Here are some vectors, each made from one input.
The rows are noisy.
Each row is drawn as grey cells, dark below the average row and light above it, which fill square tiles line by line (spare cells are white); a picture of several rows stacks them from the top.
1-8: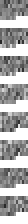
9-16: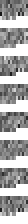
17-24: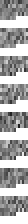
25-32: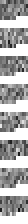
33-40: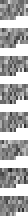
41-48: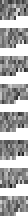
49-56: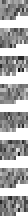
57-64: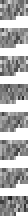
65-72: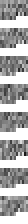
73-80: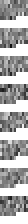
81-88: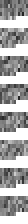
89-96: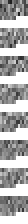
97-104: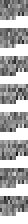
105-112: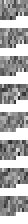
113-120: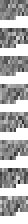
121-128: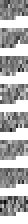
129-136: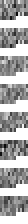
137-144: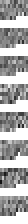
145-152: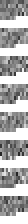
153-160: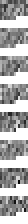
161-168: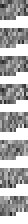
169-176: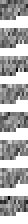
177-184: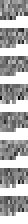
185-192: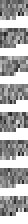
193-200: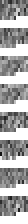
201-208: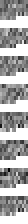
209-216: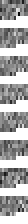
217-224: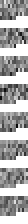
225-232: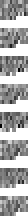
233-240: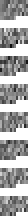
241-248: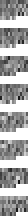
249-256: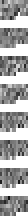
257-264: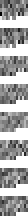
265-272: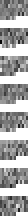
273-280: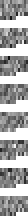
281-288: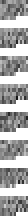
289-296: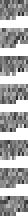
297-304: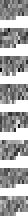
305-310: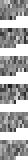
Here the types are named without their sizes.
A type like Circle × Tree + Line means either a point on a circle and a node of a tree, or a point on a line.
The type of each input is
Bool × (Circle + Line).
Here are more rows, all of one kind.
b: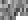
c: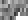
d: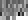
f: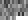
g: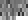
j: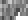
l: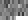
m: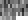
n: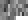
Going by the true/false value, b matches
c and j.
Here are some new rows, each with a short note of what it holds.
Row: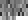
a point on a line and a true/false value
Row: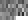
a point on a line and a true/false value
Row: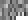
a point on a circle and a true/false value
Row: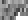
a point on a line and a true/false value
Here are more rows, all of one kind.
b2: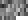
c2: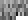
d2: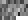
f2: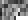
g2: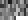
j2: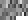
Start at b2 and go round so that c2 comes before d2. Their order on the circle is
b2, c2, d2, f2, j2, g2.
